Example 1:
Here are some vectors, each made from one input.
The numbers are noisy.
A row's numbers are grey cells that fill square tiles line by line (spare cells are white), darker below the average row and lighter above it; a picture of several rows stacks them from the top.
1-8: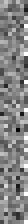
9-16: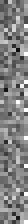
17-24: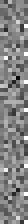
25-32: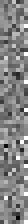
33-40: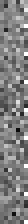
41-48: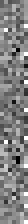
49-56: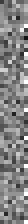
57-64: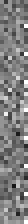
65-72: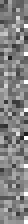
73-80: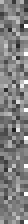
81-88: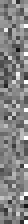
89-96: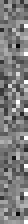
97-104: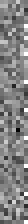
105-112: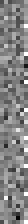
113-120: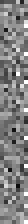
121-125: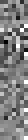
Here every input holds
a point on an 8-point line, together with either a fixed value, or three true/false values.
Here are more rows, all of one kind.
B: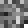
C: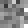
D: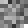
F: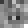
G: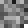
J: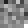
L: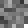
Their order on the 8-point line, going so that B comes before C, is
L, B, G, J, F, D, C.
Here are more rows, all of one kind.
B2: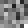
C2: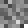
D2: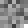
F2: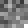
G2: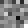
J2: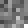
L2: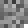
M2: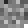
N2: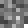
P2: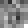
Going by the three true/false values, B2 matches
D2, J2, M2 and P2.
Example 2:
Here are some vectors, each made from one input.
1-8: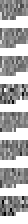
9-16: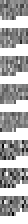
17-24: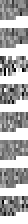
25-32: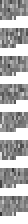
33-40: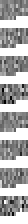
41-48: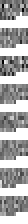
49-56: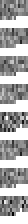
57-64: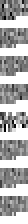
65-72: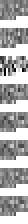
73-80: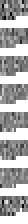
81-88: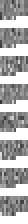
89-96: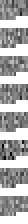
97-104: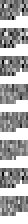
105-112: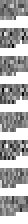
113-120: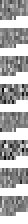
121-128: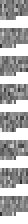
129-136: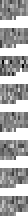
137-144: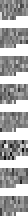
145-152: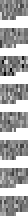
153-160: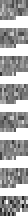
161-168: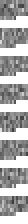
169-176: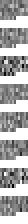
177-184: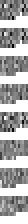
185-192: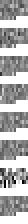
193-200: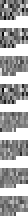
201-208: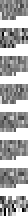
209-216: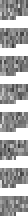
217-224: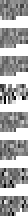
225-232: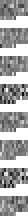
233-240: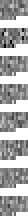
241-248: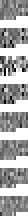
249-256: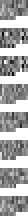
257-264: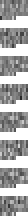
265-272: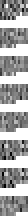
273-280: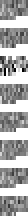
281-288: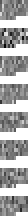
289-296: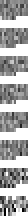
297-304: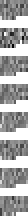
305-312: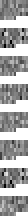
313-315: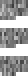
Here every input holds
either a point on an 8-point circle, or a fixed value, or four true/false values.
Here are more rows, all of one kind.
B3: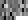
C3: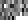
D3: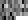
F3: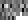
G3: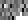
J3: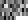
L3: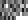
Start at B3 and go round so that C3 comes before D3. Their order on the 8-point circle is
B3, J3, L3, F3, G3, C3, D3.
